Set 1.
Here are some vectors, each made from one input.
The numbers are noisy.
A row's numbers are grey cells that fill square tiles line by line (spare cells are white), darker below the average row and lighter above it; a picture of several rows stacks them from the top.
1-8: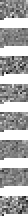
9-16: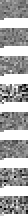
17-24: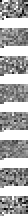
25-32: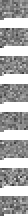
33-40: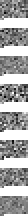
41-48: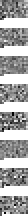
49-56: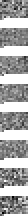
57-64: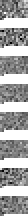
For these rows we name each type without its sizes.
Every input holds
a node of a tree.
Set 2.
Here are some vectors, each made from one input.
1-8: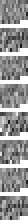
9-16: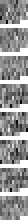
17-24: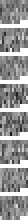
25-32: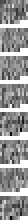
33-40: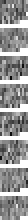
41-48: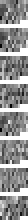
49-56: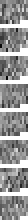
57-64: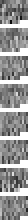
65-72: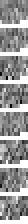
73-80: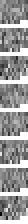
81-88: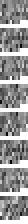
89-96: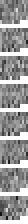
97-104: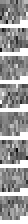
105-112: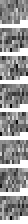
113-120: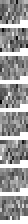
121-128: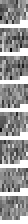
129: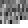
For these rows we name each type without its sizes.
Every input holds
three true/false values.
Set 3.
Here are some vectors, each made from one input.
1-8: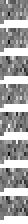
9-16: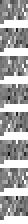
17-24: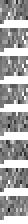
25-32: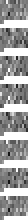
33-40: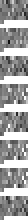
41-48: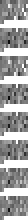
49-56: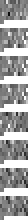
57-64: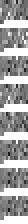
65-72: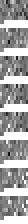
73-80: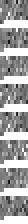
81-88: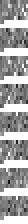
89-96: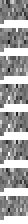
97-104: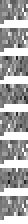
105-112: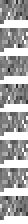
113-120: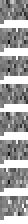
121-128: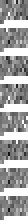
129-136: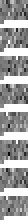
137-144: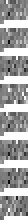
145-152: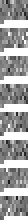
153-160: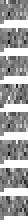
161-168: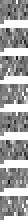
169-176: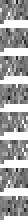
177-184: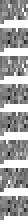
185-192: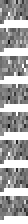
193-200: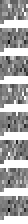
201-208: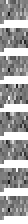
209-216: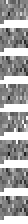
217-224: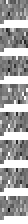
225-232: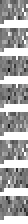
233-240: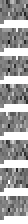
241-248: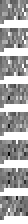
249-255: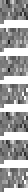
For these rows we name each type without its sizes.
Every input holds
a point on a line.
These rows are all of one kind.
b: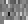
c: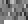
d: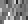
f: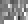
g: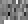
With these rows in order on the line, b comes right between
f and g.
